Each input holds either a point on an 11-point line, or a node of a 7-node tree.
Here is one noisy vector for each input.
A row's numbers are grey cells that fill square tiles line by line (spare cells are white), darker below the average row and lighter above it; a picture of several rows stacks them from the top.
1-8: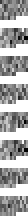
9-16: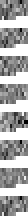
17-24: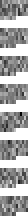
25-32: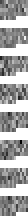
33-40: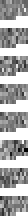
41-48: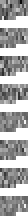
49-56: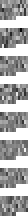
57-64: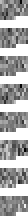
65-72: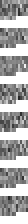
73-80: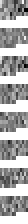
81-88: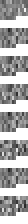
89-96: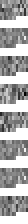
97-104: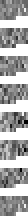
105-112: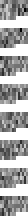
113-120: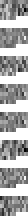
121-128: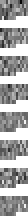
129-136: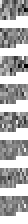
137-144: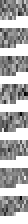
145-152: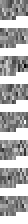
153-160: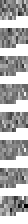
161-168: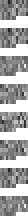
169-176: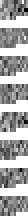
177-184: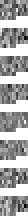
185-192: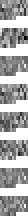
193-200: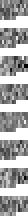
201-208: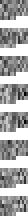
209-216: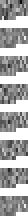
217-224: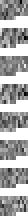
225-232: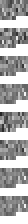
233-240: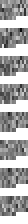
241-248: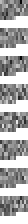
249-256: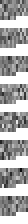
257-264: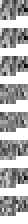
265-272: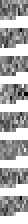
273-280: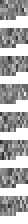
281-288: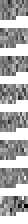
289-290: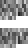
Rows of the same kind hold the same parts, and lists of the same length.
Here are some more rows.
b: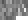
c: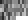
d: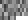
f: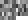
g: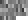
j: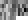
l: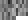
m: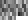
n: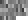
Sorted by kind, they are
b, c, d, g, l, n
f, j, m

